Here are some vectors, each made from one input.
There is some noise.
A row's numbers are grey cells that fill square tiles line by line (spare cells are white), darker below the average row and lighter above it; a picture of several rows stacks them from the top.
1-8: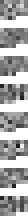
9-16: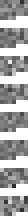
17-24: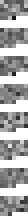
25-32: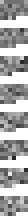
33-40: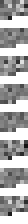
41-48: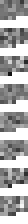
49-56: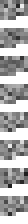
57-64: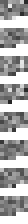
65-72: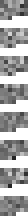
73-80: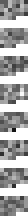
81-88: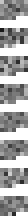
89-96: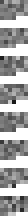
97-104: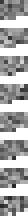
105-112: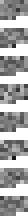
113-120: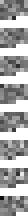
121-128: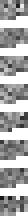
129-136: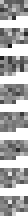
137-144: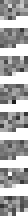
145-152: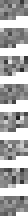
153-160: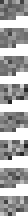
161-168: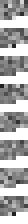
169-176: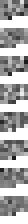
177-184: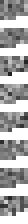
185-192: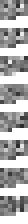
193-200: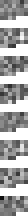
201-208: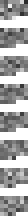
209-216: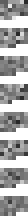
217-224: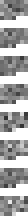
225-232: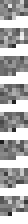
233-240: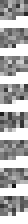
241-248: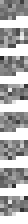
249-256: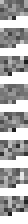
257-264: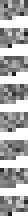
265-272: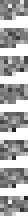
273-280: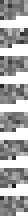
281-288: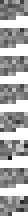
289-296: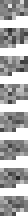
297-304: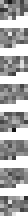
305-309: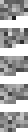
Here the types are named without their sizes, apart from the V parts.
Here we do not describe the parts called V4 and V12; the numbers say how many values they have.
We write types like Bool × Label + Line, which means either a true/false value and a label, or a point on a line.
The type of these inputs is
Bool × (Tree + V4) + V12.
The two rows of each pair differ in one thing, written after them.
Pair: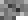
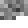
the node of the tree
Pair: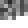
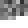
the node of the tree
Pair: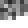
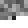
the true/false value
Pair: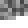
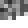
the node of the tree
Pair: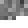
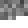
the node of the tree
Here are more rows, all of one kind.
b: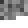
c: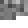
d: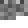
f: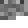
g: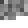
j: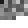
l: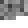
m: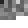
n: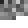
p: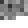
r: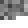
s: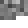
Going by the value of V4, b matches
g, l, p and r.
